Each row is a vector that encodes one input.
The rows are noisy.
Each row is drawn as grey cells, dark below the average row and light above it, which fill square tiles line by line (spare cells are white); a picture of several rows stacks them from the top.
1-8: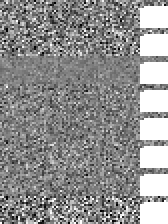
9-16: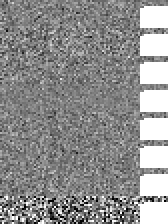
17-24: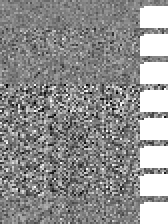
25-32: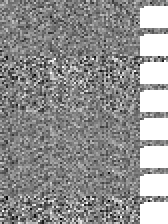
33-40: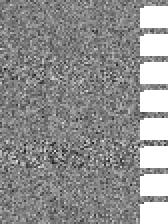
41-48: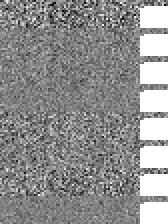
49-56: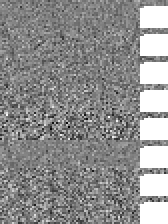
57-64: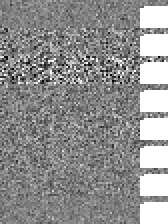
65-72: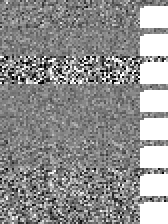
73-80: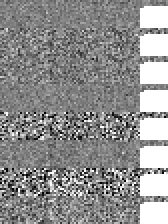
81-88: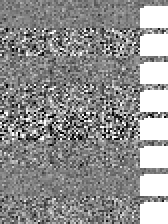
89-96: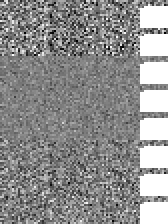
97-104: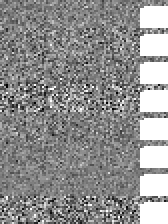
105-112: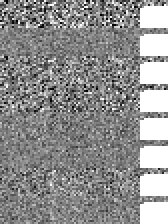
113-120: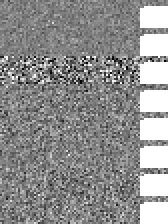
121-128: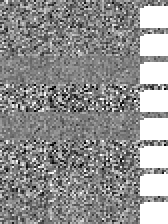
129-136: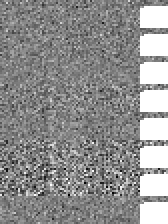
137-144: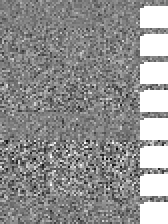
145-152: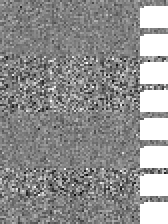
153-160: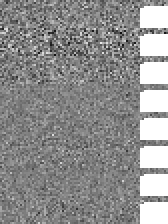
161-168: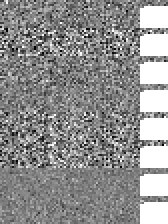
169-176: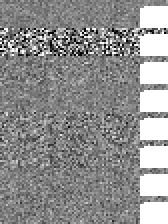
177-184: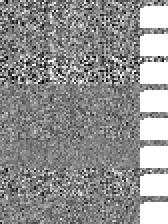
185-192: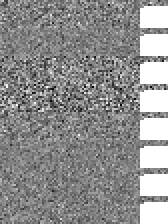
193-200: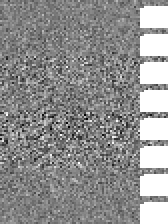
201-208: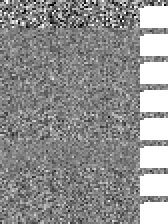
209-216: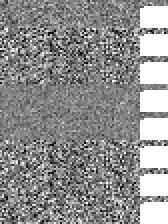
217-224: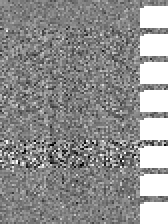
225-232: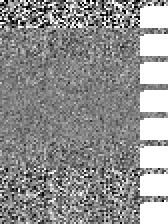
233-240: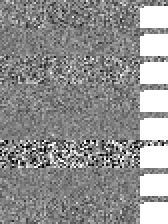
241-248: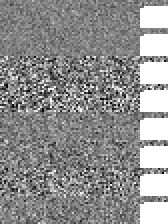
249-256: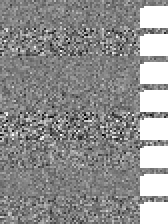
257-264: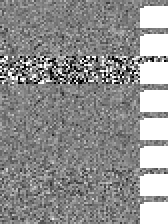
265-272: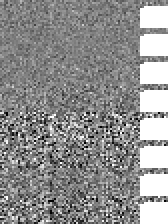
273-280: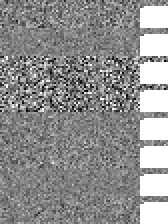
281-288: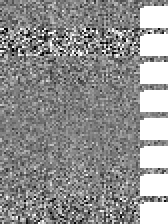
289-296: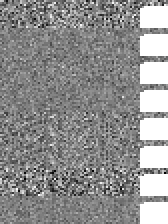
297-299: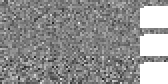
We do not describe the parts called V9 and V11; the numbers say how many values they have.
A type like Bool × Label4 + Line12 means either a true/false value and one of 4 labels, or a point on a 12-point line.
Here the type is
(Line7 + Line10 × V9) × V11.
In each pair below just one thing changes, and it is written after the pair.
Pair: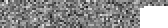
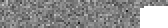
the value of V9
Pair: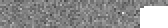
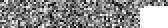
the value of V11
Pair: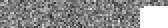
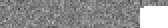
the value of V9
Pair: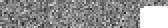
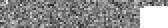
the value of V11
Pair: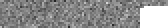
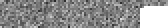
the place on the 10-point line
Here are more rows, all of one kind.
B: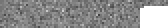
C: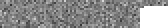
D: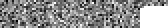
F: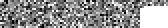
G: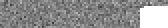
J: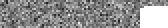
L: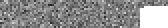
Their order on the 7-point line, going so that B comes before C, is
D, B, L, G, C, F, J.
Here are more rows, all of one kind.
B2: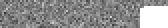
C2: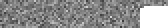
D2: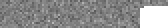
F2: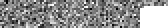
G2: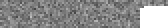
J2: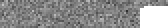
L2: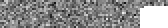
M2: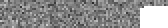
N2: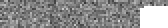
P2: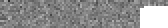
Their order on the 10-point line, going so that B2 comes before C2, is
B2, M2, D2, P2, N2, J2, F2, G2, C2, L2.
